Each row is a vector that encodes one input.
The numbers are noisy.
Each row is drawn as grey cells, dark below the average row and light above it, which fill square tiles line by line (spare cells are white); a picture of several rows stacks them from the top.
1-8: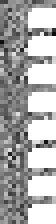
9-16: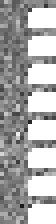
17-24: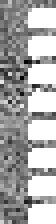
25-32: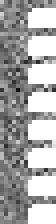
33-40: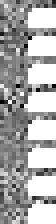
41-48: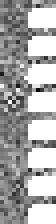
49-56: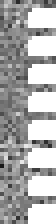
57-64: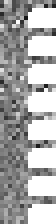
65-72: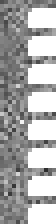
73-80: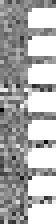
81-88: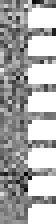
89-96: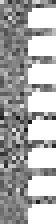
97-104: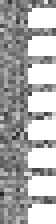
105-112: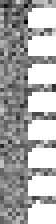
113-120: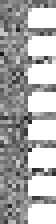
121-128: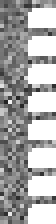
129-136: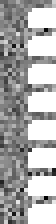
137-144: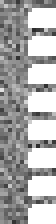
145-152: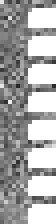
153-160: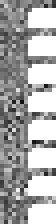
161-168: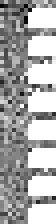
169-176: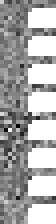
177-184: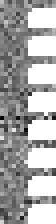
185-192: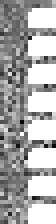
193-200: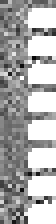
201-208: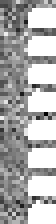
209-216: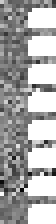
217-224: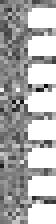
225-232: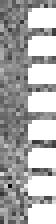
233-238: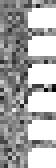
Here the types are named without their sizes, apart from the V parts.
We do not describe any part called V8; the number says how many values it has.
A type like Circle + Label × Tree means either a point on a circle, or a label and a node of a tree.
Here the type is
Line + List(Bool × V8).
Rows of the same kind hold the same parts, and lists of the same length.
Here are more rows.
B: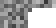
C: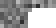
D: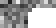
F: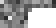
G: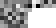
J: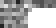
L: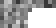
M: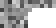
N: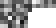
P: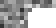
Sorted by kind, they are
B, L, N, P
C, G
D, M
F, J

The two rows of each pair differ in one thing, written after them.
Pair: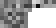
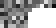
the value of V8 in item 2 of the list
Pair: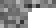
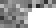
the value of V8 in item 2 of the list
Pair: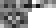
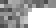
the value of V8 in item 1 of the list
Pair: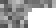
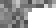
the value of V8 in item 1 of the list
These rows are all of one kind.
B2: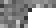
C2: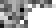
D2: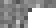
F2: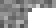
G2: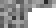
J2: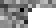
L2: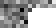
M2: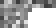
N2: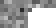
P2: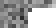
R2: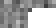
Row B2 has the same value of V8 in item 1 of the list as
D2 and F2.
